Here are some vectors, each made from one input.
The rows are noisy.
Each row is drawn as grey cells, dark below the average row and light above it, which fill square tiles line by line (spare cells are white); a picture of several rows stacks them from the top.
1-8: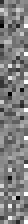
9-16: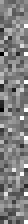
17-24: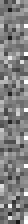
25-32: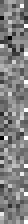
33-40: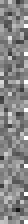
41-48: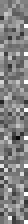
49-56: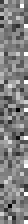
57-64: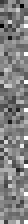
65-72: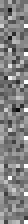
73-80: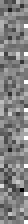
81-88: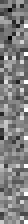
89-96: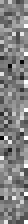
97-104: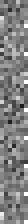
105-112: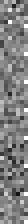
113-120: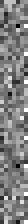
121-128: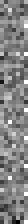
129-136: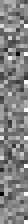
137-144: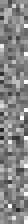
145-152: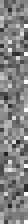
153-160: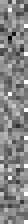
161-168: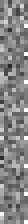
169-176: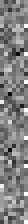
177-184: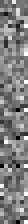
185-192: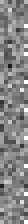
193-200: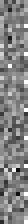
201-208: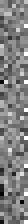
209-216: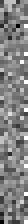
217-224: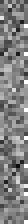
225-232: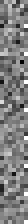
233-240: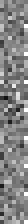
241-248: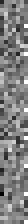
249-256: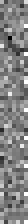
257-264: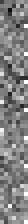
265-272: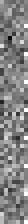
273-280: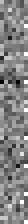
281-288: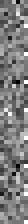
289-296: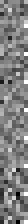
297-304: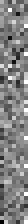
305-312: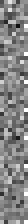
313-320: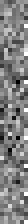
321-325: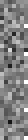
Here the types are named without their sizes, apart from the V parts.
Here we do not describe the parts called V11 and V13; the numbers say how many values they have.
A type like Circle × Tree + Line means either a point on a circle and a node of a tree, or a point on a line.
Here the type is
(Bool × Bool × Bool + V11) × (Line + V13).
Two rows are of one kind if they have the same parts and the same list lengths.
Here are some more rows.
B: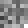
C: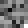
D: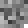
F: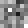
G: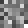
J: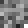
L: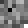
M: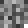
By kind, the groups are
B, F
C, L
D
G, J, M

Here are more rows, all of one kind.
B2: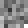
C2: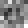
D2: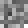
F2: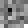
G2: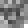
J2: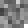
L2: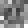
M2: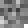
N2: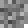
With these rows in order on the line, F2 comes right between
C2 and M2.
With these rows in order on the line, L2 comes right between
B2 and D2.
